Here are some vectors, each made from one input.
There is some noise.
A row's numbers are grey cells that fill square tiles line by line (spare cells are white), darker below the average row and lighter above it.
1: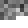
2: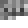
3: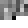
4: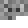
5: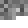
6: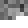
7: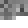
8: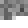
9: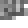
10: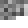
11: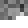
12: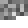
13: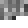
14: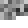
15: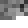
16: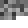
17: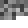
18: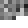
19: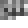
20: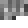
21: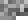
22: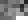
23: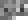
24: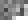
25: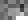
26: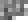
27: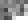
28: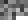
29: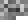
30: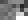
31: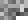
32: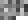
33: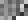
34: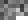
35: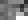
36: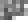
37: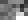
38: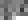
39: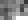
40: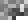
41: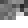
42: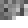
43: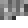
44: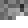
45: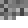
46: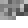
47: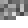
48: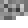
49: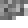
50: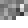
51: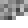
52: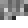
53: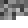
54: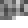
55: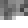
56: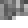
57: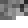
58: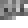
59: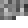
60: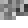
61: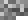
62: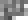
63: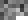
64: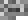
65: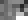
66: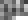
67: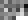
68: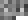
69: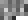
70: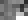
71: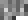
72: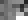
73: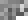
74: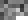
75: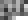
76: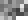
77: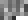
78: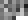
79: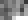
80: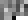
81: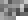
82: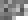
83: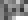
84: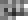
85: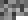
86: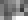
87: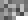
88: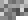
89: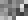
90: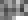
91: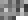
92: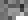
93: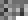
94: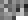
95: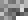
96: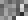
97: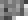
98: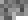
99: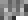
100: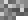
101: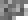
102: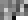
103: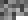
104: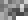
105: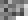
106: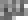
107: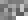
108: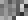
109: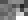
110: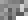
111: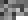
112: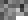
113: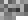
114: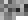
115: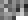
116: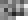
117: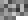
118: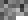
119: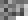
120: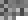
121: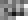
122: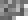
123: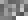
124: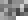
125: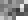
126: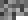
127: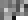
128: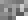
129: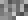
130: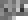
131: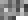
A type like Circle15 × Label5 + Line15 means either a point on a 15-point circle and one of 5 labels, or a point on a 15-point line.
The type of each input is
Bool × (Circle11 + Unit) × Line6.
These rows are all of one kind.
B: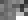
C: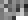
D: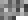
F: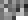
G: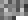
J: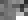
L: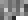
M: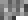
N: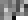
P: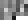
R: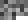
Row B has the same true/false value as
J and R.
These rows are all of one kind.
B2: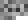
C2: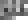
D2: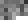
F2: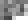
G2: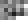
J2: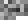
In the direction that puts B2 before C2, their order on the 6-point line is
B2, J2, D2, F2, C2, G2.
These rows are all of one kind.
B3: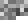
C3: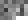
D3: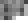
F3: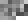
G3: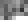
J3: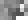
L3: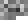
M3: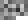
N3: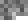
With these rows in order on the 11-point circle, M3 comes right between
C3 and D3.
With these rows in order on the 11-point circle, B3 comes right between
G3 and L3.
